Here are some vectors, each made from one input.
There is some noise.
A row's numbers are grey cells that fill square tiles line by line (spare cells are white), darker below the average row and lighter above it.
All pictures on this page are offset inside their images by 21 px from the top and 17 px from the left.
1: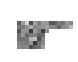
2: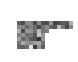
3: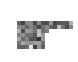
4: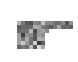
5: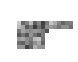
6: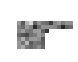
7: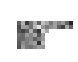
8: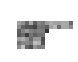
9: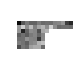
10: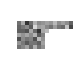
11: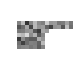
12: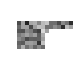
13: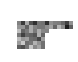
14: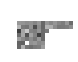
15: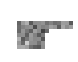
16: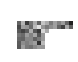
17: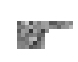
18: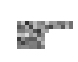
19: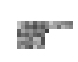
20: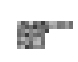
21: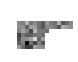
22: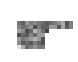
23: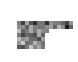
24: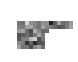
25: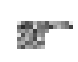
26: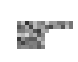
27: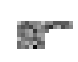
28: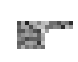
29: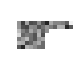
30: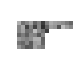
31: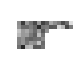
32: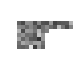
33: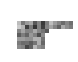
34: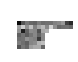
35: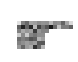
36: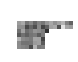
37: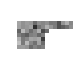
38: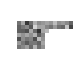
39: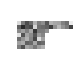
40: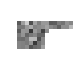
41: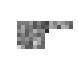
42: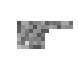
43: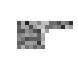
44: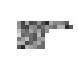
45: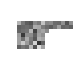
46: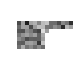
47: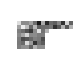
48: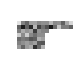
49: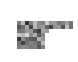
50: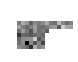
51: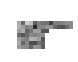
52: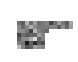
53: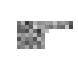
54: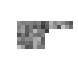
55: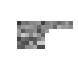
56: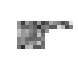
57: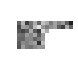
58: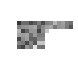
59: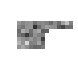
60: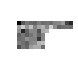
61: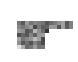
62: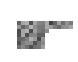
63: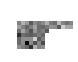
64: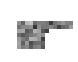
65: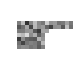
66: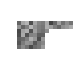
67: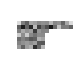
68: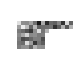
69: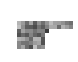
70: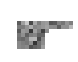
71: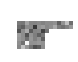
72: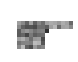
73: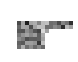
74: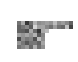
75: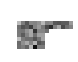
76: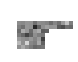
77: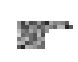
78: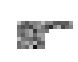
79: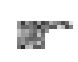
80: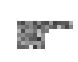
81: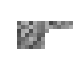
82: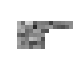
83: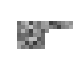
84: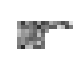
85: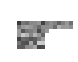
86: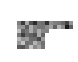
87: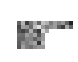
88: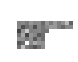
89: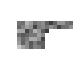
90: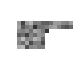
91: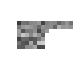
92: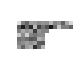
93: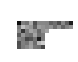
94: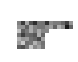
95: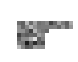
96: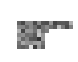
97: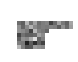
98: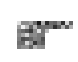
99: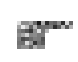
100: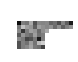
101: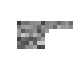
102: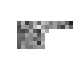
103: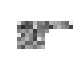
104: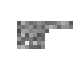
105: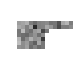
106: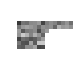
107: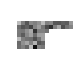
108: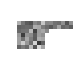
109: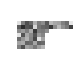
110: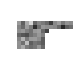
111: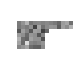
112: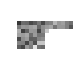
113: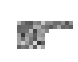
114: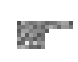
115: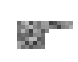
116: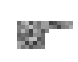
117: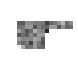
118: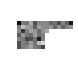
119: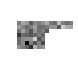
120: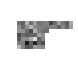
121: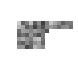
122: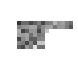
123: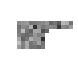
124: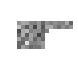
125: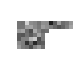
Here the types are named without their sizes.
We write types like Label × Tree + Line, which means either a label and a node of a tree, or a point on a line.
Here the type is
Bool × Bool × Bool × Bool + List(Line).
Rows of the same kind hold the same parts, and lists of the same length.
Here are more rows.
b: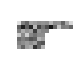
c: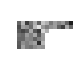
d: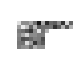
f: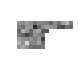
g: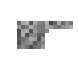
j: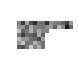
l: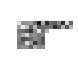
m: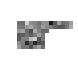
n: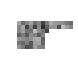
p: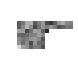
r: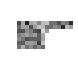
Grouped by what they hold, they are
b, c, j, r
d, l
f, n, p
g, m

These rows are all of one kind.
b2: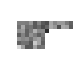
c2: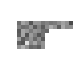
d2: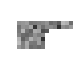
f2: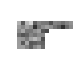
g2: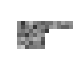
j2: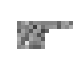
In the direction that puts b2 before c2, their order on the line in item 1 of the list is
b2, g2, f2, d2, j2, c2.
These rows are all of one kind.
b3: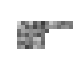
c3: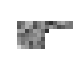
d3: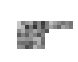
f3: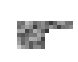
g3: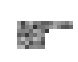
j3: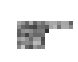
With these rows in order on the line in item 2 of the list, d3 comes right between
b3 and f3.
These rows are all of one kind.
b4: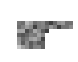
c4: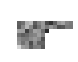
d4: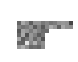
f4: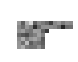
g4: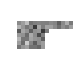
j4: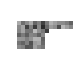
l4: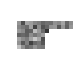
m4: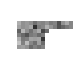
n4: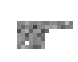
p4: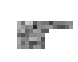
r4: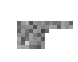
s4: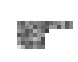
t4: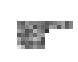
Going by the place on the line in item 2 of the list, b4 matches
d4, r4, s4 and t4.
